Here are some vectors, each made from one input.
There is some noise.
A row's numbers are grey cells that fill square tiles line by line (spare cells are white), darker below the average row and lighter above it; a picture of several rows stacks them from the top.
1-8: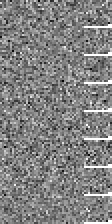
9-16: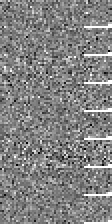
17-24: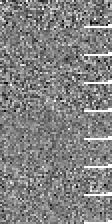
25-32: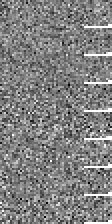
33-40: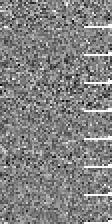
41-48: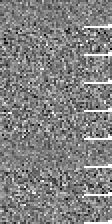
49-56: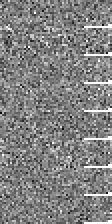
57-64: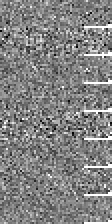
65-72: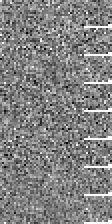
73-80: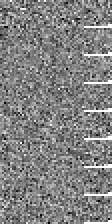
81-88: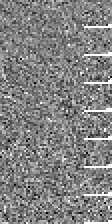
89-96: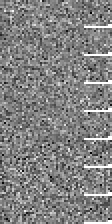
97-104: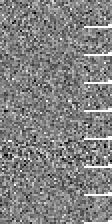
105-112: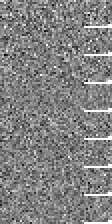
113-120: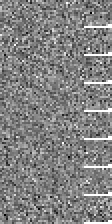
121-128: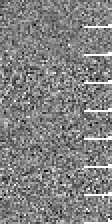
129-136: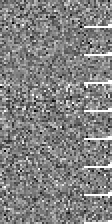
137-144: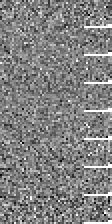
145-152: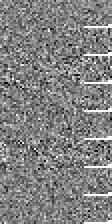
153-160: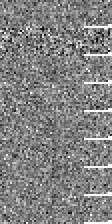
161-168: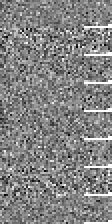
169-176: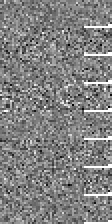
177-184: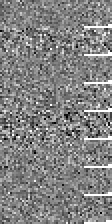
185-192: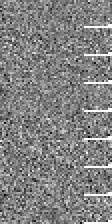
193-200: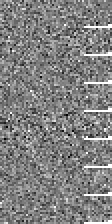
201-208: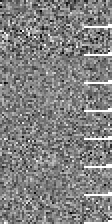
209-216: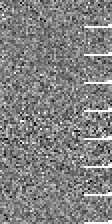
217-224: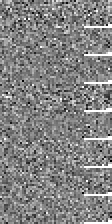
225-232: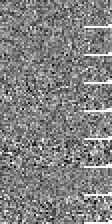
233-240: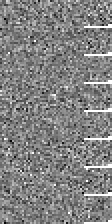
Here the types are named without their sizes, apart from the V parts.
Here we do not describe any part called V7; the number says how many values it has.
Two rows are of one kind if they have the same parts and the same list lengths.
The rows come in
6 kinds.
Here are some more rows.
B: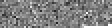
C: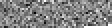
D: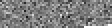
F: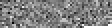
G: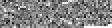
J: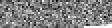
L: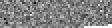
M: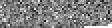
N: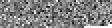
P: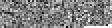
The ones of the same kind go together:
B
C, P
D, F, L
G, N
J
M

